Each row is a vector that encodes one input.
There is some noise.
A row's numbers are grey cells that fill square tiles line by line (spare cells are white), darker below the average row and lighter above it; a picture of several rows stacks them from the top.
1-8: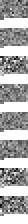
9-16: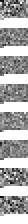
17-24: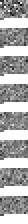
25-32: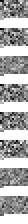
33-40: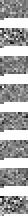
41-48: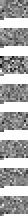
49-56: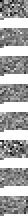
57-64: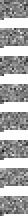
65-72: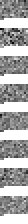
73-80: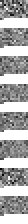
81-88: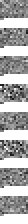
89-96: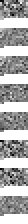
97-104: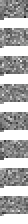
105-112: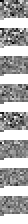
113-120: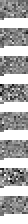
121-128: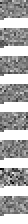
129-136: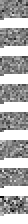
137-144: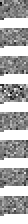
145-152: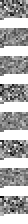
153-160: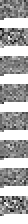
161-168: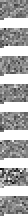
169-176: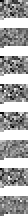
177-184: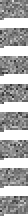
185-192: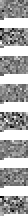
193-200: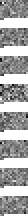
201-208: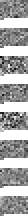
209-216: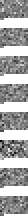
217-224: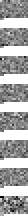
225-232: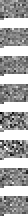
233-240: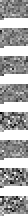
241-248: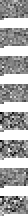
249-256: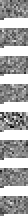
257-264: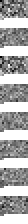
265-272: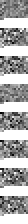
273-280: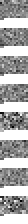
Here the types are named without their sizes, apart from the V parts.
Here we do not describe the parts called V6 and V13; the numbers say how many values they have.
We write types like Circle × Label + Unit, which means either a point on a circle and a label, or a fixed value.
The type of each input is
(Circle + V13) × V6 + Line.
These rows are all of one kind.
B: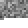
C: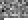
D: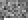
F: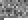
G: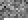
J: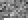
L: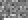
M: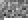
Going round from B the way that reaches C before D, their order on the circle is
B, M, F, G, J, C, D, L.
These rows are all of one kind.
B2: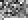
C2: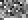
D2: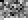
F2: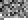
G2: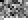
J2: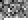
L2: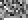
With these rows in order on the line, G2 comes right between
D2 and J2.
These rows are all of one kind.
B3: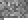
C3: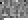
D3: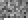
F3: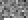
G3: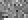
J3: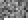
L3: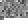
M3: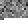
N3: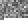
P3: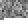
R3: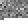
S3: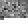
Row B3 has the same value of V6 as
D3, J3 and S3.
